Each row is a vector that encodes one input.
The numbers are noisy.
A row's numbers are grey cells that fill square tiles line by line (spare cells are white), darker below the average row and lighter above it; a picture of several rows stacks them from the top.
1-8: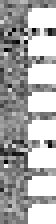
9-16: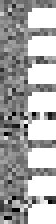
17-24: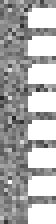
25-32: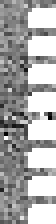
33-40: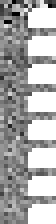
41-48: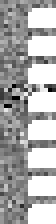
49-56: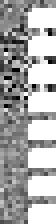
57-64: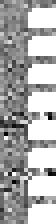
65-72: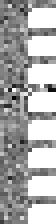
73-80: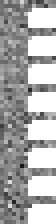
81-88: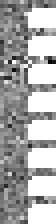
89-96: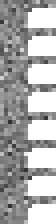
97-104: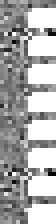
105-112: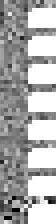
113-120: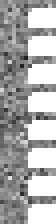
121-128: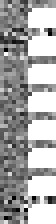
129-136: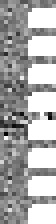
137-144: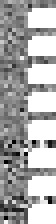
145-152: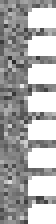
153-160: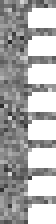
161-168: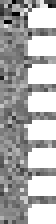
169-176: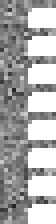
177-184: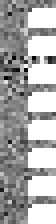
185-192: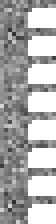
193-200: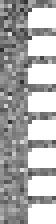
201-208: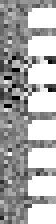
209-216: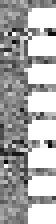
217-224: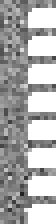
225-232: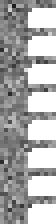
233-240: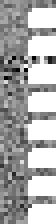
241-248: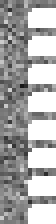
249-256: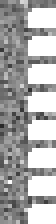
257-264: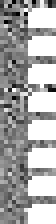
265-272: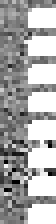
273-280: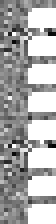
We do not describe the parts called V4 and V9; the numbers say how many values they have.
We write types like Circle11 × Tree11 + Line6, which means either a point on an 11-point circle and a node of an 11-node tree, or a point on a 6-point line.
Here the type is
Bool × Circle5 × (Circle6 + V9) + V4.
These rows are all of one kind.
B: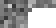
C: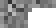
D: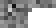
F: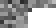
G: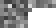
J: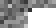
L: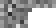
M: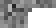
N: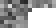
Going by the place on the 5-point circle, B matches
J and M.
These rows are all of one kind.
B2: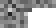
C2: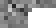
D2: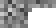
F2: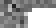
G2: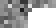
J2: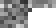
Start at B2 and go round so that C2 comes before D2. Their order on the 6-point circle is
B2, F2, C2, D2, J2, G2.
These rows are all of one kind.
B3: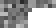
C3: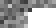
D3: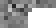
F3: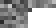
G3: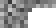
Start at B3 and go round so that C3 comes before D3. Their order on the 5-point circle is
B3, C3, D3, G3, F3.
